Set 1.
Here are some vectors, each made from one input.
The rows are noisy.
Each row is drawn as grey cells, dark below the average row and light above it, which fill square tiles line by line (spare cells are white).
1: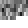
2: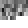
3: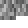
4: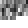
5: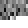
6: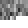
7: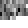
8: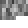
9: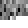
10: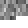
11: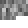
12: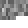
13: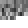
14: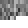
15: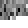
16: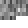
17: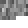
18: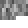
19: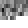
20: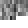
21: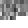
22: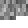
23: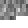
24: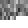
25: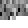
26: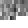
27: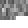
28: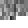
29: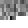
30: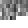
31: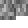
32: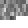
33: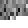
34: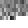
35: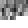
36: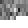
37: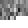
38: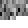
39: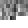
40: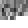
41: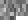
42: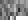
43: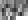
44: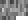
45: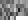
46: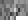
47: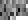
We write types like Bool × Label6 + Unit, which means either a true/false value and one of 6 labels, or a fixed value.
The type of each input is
Line6.
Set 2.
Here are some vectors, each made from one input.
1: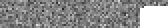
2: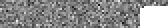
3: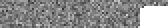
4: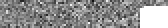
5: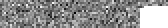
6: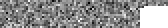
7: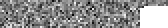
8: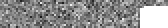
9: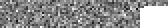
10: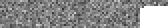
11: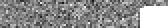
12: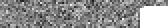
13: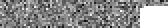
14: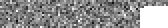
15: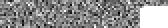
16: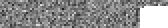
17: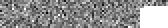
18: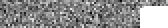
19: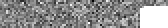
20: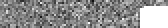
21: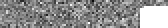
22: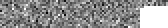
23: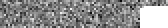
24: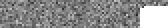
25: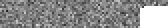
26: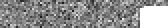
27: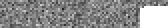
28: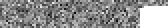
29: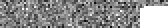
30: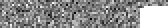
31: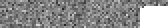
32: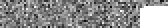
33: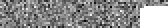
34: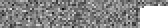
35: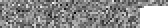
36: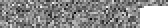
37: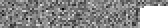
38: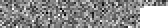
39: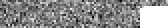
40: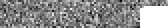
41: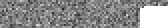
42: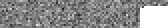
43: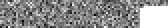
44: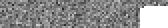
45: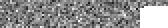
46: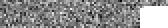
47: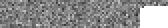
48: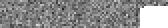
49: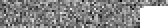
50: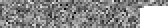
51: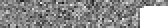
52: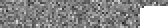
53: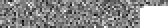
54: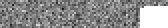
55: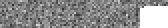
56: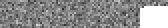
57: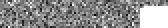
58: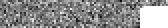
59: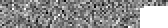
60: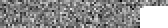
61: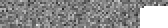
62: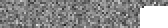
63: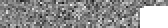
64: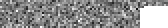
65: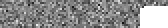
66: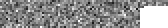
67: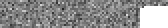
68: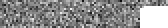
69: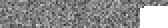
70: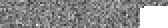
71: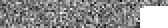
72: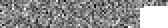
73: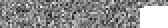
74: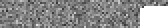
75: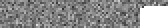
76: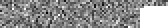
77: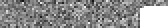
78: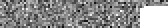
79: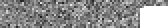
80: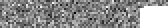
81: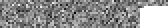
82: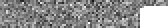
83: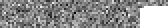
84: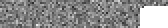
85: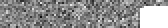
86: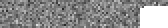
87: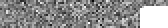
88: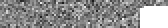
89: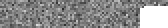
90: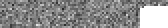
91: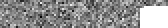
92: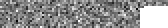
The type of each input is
Label8.
